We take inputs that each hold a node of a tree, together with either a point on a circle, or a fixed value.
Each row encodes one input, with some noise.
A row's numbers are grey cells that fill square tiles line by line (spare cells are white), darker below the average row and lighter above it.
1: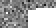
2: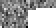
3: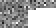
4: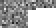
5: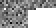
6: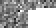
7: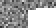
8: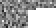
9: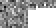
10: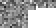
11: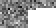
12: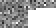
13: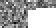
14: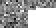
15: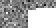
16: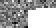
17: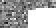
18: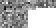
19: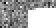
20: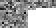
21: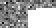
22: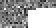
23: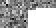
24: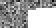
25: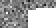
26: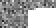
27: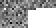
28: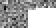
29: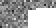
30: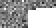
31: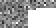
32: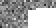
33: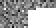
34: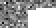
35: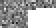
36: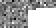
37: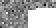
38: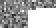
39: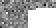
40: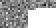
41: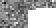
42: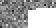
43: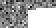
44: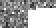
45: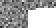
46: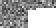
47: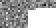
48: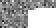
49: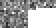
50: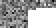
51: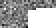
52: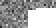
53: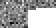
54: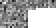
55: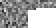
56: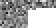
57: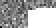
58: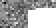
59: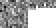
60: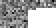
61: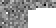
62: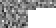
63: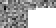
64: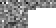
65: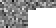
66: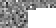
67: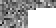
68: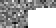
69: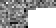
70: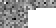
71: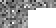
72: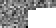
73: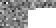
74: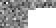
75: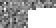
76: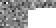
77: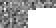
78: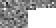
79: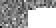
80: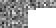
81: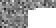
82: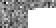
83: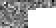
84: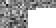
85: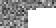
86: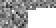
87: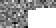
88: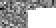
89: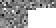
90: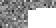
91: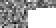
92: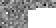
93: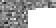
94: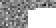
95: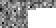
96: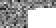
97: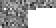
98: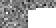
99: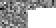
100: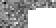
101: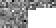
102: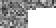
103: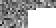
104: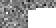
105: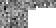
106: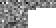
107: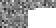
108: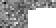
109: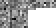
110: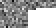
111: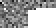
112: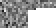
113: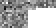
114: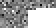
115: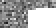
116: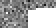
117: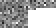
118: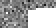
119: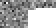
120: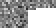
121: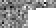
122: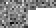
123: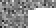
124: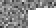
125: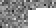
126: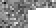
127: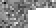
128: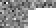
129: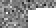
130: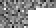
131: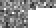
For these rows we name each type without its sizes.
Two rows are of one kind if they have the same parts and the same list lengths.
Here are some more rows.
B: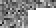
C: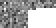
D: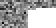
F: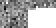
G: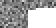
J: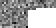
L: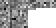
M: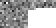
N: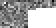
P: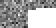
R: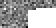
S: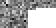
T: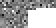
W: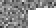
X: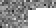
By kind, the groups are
B, C, D, F, J, L, N, P, R, S, T
G, M, W, X

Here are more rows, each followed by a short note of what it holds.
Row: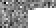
a node of a tree
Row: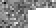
a node of a tree
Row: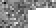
a node of a tree
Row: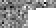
a point on a circle and a node of a tree
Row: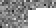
a node of a tree
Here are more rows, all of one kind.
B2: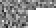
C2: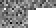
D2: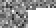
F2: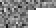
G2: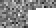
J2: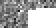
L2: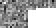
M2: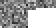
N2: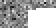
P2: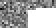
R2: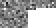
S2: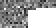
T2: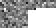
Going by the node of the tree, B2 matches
D2, M2, N2 and P2.
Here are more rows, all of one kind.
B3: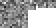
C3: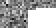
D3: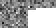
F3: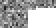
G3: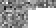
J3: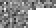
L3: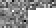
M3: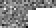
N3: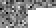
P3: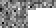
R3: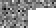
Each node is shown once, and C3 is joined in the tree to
R3.
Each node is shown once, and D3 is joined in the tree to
J3 and P3.
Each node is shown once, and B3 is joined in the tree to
J3 and N3.
